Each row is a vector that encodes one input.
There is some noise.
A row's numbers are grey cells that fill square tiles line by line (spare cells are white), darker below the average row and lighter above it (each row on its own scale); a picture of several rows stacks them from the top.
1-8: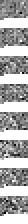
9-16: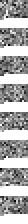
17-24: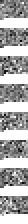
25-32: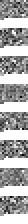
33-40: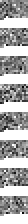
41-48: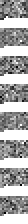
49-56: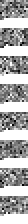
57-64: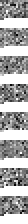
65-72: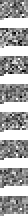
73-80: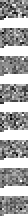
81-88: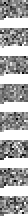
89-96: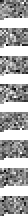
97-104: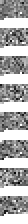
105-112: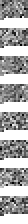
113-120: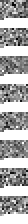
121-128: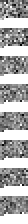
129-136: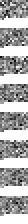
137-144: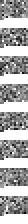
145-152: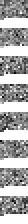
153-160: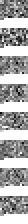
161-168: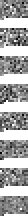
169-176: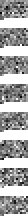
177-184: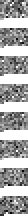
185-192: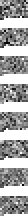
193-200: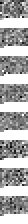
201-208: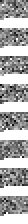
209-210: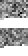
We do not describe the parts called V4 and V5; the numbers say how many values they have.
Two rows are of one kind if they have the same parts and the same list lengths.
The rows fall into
3 kinds.
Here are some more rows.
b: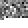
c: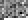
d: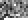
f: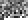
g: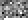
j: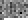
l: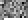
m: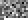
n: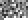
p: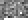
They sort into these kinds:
b, g, l, m, p
c, f, n
d, j

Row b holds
a node of an 8-node tree and a true/false value.
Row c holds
a true/false value, a value of V4 and a value of V5.
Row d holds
a point on an 8-point line, a true/false value and a value of V5.
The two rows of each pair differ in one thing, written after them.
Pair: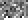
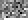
the true/false value
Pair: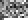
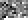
the true/false value
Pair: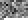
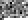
the true/false value
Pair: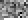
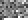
the value of V5
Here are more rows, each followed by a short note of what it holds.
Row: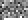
a point on an 8-point line, a true/false value and a value of V5
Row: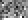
a point on an 8-point line, a true/false value and a value of V5
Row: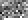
a true/false value, a value of V4 and a value of V5
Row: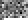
a point on an 8-point line, a true/false value and a value of V5
